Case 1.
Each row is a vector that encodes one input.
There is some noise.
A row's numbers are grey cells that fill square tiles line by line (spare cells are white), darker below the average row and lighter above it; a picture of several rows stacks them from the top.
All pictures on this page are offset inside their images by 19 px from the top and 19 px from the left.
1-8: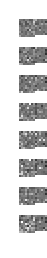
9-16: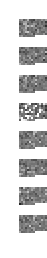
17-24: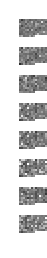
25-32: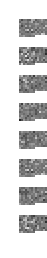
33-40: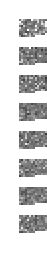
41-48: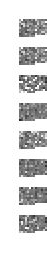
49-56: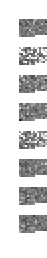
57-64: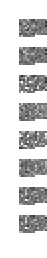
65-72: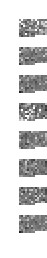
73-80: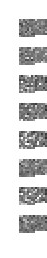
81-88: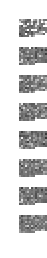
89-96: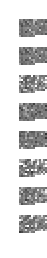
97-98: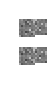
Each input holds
a point on an 18-point circle.
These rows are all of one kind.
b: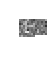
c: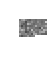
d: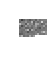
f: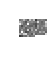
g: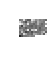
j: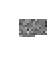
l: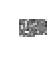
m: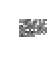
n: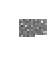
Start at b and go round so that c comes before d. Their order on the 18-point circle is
b, j, c, f, g, m, d, n, l.
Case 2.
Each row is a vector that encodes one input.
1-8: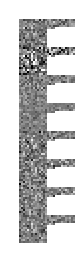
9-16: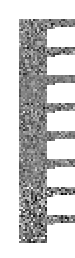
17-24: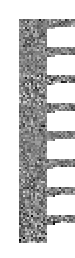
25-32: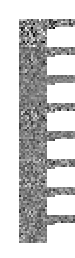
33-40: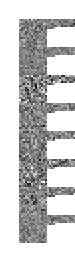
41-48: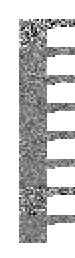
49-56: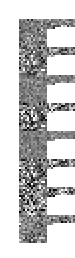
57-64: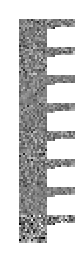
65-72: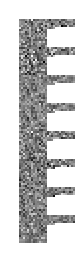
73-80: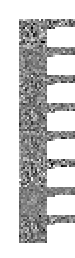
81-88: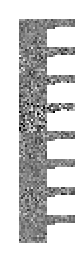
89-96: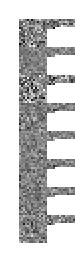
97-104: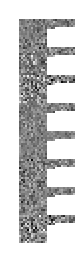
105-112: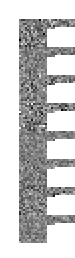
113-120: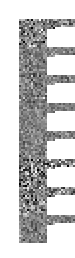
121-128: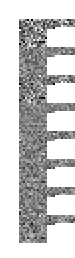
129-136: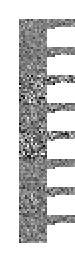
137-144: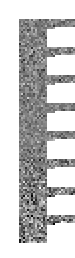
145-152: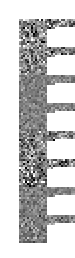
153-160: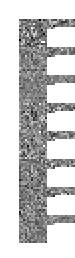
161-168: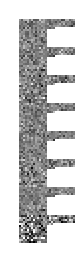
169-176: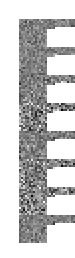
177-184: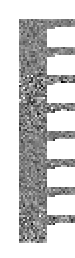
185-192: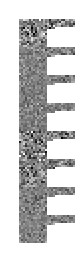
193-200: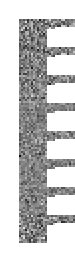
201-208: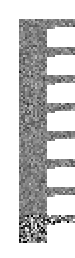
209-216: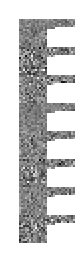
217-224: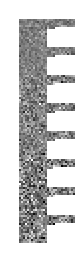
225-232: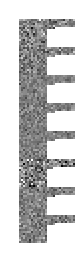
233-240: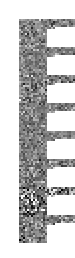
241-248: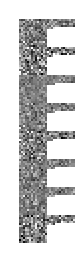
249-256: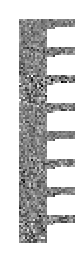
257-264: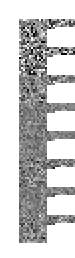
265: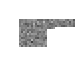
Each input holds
four true/false values.
